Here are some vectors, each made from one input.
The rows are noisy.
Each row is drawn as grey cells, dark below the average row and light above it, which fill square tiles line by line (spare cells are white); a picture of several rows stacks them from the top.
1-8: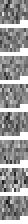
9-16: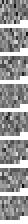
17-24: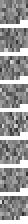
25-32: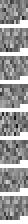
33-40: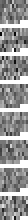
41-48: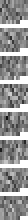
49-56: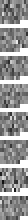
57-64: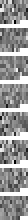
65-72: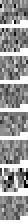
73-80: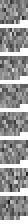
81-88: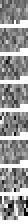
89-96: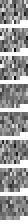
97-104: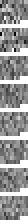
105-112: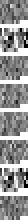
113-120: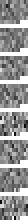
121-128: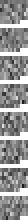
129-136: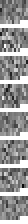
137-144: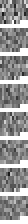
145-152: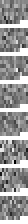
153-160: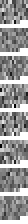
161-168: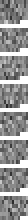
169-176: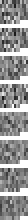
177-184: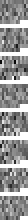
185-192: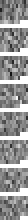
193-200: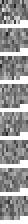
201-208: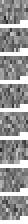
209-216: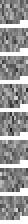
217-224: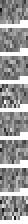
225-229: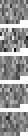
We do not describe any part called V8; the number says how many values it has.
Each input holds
a list of up to three items, each a true/false value and a value of V8.
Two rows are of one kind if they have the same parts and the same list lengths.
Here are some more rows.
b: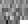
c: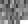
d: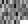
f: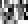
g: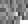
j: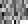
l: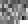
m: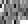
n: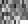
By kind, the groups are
b, g, l
c
d, j, m, n
f

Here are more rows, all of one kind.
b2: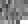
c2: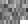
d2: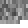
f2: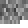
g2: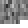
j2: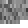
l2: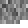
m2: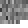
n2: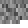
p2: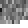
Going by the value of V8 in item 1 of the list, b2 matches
g2 and m2.
